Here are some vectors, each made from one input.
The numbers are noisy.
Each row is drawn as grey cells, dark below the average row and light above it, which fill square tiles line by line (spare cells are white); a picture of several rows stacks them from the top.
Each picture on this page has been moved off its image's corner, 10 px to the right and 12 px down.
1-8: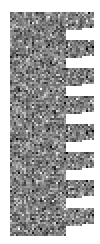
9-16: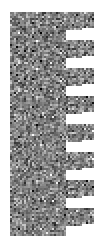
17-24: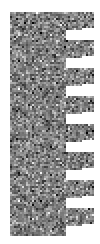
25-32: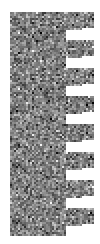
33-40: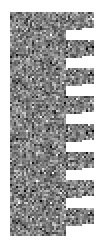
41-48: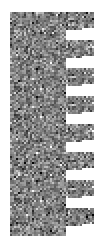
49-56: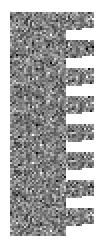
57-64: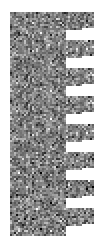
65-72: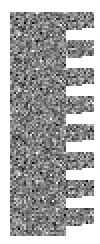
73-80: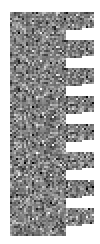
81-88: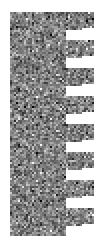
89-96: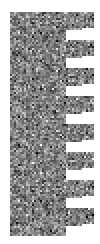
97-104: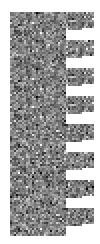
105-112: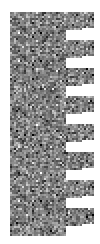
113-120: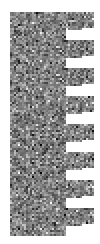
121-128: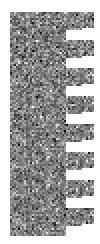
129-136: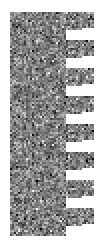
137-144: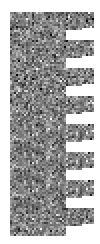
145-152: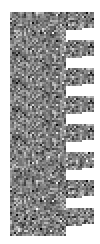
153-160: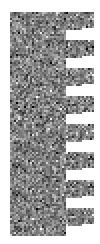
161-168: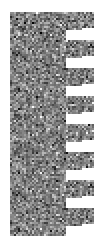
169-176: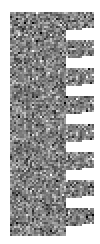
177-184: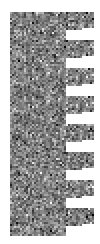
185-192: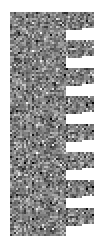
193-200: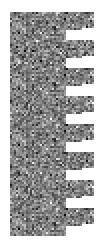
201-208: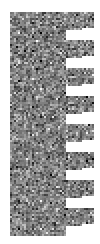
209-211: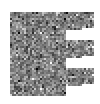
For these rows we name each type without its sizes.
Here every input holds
a point on a circle and a true/false value.
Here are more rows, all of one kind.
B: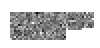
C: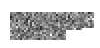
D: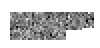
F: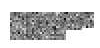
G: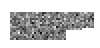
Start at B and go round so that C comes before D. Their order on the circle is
B, G, C, F, D.
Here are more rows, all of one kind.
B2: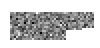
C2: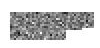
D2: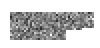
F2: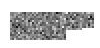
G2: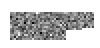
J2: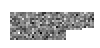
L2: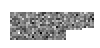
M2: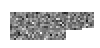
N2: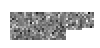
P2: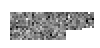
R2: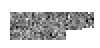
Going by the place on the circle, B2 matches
D2 and G2.
